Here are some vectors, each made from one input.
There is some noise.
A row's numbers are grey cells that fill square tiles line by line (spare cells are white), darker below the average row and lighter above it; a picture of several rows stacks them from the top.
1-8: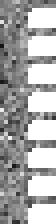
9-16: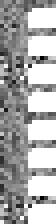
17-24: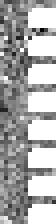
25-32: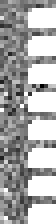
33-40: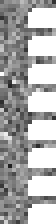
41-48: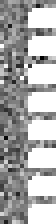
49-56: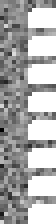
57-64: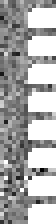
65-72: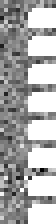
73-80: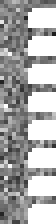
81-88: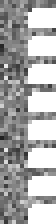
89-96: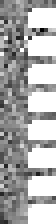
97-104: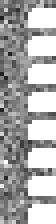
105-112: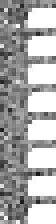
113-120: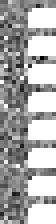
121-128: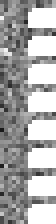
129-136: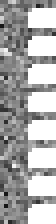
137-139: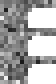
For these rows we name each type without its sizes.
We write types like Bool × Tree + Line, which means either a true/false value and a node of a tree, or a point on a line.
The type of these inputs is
List(Circle).
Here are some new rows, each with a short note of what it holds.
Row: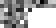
the empty list
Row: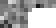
a list of three items
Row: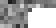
a list of two items
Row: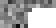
a list of two items
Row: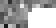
a list of two items
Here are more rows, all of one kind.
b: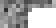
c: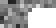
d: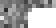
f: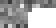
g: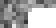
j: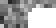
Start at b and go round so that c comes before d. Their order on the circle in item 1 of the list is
b, f, c, j, g, d.
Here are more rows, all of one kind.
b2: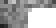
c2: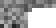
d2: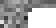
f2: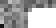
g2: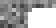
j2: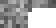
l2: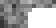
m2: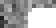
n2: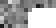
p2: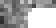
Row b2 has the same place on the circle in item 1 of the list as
l2, m2 and p2.
